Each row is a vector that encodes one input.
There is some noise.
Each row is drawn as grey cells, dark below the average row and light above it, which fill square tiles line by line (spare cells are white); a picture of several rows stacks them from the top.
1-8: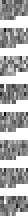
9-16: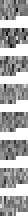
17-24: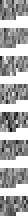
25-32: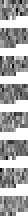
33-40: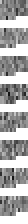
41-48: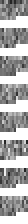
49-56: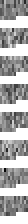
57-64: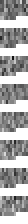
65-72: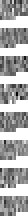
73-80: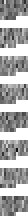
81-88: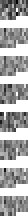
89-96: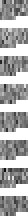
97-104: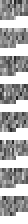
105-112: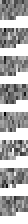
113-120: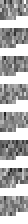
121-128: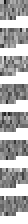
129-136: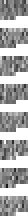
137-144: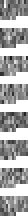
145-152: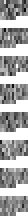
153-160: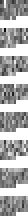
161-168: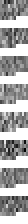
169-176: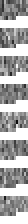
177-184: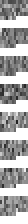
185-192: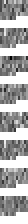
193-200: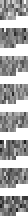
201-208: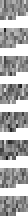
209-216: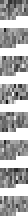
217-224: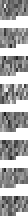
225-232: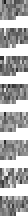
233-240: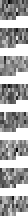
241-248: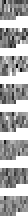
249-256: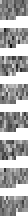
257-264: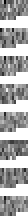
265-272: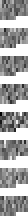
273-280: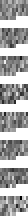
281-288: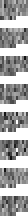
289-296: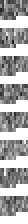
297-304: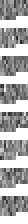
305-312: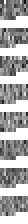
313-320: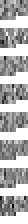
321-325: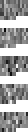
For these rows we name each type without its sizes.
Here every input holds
a point on a line and a true/false value, together with either a point on a line, or a node of a tree.
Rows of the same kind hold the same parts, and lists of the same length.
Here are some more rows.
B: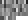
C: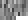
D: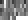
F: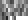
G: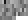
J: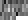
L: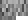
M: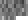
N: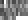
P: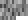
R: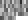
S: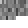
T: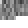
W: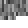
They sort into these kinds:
B, D, F, J, N, W
C, G, L, M, P, R, S, T

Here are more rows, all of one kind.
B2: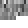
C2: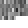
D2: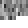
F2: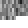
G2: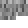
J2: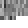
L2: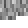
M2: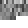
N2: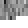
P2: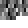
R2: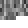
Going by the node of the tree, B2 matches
D2, F2, L2 and M2.
